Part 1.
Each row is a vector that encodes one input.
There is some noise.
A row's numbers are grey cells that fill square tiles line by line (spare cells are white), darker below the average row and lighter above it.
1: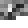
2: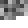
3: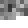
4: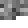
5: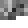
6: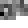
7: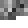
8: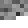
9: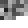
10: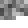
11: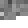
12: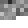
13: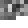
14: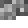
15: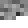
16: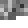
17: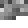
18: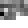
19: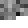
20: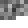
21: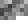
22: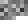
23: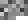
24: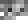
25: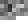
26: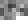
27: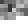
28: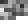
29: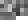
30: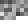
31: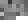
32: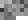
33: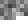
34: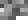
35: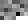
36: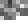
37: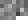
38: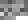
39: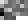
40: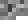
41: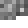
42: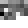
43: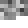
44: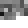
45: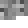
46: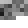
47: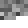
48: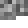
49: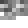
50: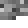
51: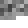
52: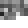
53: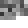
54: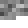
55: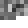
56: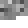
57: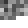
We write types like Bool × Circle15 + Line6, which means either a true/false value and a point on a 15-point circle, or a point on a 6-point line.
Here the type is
Line11.
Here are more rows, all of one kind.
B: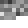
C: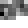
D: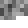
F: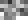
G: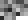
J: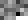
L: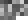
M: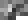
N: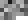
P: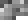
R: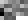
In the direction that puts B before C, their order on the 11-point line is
L, M, P, J, B, G, N, F, R, D, C.
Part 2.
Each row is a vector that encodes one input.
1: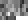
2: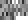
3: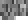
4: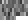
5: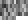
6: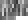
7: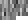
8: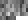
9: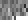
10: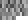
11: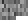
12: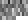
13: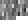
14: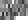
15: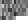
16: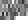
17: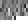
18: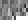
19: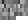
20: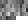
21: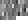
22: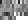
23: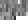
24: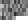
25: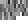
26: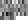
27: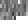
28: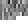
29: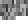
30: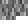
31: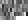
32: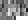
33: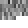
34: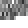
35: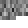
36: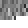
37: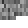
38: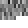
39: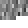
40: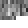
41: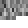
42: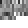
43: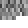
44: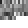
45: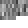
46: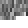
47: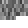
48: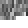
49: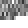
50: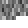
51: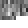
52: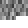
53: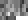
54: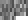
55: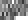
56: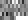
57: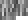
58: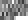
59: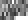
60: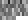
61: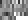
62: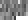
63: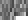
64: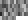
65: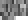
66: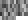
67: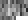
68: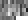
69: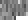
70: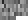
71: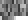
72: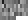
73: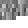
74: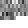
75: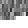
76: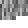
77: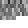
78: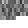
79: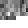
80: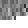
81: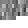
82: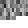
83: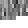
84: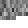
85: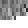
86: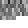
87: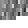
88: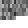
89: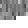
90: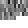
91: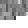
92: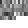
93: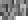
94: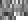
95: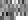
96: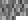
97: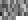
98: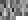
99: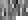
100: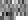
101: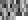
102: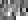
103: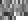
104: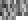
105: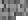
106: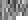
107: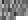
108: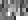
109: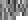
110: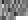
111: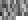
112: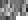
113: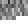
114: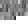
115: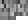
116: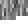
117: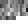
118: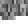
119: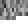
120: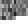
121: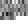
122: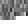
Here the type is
Line18.
